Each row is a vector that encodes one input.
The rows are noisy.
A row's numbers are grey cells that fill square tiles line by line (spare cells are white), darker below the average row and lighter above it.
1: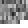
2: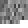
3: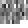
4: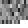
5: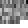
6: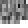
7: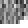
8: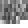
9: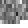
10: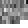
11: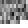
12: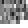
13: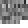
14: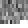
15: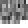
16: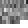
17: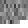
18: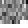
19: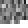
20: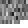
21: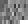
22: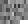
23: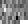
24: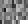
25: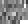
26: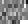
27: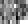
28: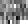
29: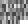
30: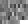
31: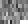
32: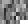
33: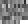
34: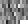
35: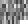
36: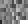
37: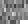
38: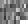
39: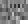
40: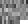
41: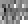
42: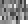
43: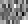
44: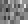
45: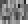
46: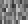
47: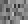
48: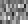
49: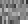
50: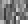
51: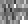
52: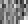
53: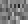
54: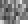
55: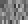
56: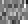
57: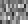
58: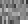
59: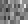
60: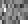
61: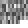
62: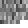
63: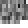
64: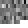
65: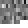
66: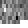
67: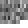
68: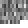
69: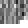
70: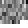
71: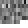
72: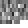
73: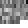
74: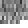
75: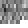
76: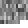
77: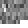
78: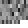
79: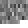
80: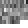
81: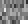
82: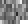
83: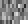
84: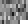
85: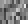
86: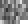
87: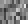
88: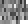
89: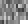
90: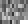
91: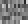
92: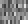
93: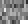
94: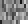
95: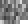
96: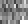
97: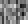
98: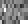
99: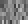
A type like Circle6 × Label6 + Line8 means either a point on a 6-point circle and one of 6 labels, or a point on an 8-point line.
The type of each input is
(Line7 + Tree7) × Tree7.
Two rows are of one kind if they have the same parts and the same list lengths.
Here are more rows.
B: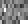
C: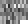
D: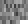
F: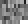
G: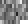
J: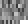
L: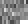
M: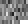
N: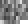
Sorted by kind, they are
B, D, F, G, L, N
C, J, M

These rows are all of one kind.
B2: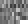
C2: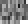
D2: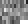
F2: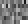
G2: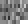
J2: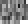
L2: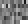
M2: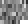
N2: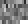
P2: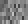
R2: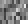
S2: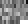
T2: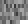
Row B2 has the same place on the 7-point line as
F2 and L2.
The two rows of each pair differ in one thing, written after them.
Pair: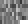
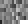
the place on the 7-point line
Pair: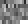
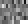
the place on the 7-point line
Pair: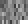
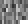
the place on the 7-point line
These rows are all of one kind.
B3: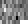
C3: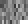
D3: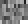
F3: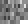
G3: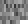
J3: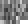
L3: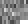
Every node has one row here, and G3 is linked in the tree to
D3, F3 and L3.
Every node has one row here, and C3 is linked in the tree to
L3.
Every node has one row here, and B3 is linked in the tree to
D3.
